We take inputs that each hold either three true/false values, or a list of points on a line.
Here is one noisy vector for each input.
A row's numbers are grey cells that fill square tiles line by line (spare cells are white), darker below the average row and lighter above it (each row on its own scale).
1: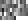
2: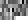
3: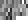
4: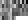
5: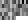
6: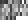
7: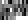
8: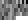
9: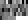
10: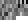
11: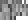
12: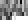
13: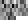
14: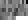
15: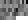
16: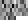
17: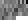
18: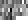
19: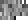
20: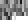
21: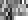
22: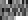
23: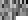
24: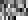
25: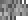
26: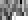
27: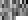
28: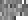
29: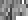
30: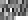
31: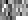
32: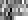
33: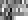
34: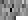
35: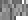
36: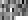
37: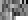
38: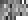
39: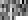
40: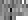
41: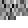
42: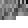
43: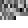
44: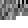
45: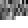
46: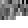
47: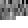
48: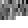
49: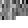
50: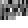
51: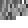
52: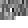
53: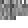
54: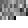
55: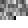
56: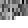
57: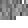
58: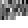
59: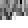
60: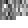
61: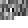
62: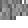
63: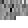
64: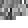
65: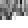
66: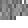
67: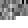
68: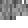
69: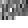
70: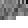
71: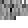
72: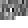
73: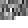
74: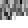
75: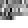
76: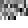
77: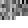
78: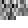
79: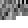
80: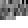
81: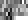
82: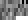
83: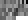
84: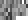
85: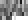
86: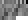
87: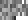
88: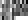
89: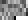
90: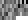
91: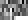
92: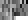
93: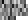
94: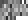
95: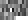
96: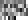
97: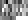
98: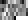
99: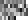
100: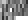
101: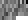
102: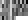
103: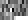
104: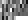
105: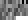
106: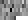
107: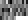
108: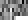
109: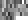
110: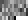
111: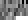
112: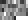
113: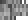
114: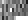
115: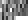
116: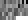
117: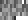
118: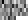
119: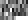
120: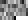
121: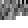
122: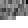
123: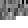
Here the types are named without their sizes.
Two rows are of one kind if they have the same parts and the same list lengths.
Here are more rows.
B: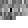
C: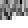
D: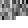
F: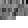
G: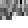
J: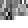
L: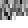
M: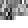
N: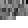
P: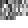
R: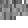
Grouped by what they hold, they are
B, J, M
C, G, L
D, F, N
P, R

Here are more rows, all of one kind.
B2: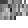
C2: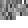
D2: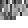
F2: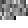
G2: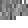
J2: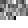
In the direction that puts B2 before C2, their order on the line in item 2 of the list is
B2, F2, J2, G2, D2, C2.
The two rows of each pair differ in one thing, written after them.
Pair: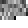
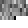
the place on the line in item 2 of the list
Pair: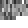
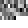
the place on the line in item 1 of the list
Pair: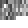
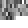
the place on the line in item 2 of the list
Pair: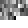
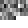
the place on the line in item 2 of the list
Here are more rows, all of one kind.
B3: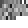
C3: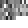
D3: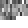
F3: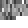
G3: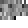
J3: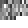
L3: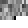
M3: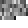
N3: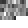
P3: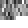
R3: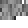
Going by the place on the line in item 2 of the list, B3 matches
C3 and N3.
